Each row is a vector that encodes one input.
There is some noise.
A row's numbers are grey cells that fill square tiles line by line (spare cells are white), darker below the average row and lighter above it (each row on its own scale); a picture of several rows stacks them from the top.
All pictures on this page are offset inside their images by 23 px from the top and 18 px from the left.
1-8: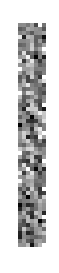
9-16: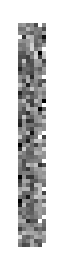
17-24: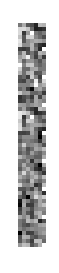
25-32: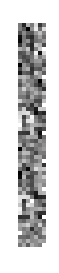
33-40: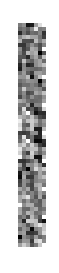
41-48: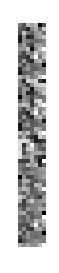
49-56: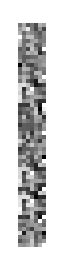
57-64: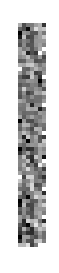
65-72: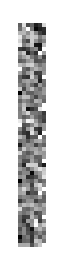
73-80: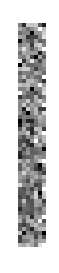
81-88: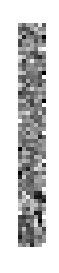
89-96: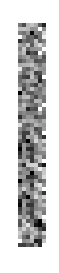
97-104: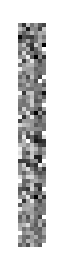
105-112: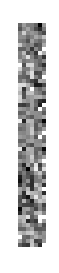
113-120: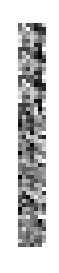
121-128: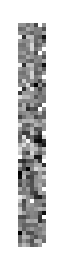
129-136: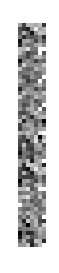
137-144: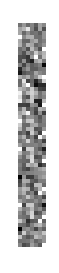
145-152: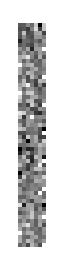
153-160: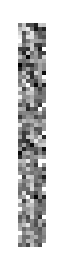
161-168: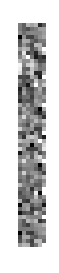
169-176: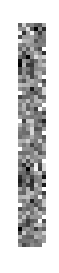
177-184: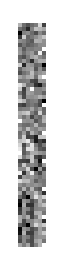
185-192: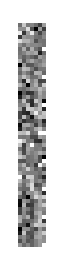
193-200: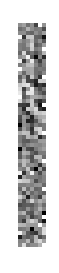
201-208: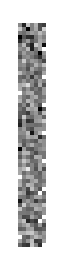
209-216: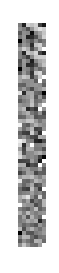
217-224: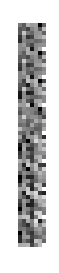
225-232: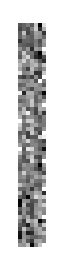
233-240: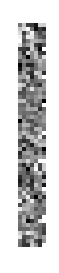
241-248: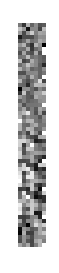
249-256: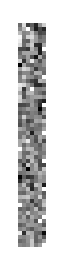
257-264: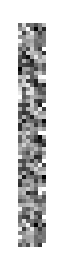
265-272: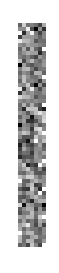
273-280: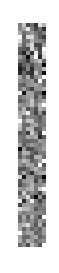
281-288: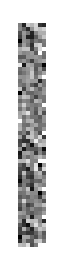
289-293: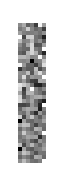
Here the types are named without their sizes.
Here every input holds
a label and a true/false value.
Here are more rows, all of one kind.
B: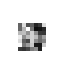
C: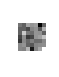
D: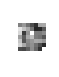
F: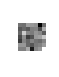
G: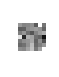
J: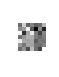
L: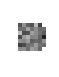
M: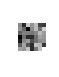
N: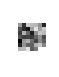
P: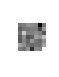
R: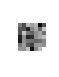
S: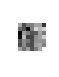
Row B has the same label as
C, F, P and R.
